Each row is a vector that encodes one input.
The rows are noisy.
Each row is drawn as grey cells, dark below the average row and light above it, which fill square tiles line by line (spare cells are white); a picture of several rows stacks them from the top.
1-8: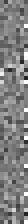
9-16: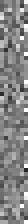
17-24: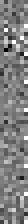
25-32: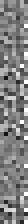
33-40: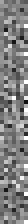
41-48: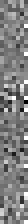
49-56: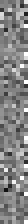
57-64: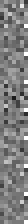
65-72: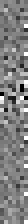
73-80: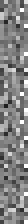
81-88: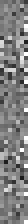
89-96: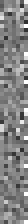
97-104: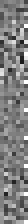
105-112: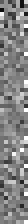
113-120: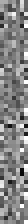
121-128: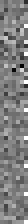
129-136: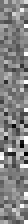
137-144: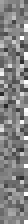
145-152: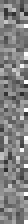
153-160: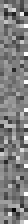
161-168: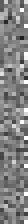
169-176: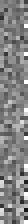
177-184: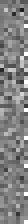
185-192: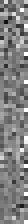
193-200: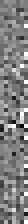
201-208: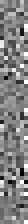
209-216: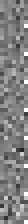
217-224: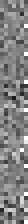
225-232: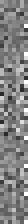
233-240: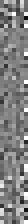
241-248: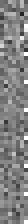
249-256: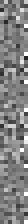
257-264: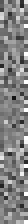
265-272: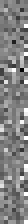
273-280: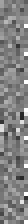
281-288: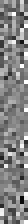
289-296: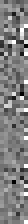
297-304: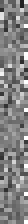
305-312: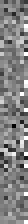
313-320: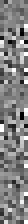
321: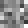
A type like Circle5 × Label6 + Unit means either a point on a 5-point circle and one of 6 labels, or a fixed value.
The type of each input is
Bool × Bool × Bool + (Circle20 + Unit) × Label8.
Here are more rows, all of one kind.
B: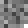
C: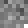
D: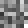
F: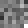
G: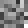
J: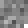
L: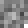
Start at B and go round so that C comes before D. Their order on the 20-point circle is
B, C, J, L, D, G, F.
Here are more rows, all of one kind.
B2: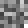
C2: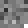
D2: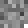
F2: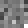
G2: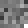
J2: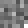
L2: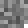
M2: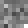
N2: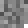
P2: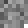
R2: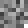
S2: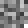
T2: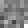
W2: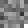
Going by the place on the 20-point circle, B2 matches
G2, L2 and W2.
